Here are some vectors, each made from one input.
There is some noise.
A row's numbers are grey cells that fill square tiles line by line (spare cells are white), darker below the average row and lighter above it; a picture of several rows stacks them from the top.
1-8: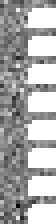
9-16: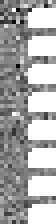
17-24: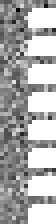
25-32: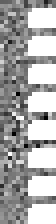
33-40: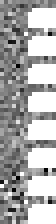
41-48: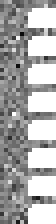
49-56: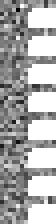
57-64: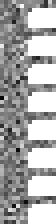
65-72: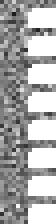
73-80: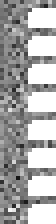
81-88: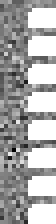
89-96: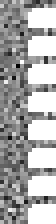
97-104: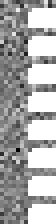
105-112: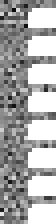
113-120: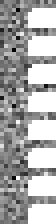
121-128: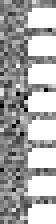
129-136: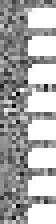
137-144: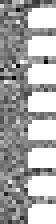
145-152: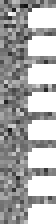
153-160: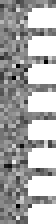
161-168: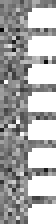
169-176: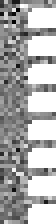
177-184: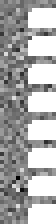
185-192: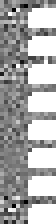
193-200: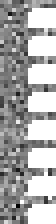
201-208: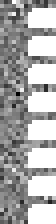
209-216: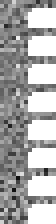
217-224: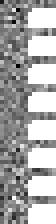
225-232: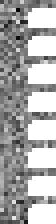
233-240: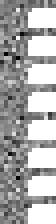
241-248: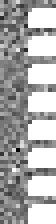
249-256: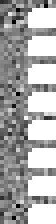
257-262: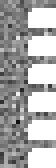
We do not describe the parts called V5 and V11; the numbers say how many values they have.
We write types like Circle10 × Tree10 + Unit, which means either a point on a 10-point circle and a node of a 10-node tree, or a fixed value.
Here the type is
Bool × (Tree9 + Unit) × V5 × V11.
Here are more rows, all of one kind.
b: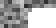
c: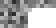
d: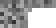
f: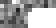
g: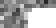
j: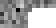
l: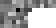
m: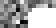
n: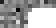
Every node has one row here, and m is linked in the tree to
b, j and l.
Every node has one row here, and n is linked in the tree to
l.
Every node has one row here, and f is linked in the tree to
g.
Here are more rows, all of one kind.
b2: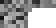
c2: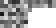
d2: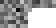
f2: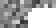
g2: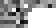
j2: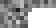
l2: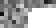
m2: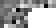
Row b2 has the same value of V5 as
g2 and j2.
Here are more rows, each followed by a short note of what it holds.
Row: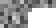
a node of a 9-node tree, a true/false value, a value of V5 and a value of V11
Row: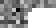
a node of a 9-node tree, a true/false value, a value of V5 and a value of V11
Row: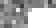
a true/false value, a value of V5 and a value of V11
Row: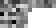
a node of a 9-node tree, a true/false value, a value of V5 and a value of V11
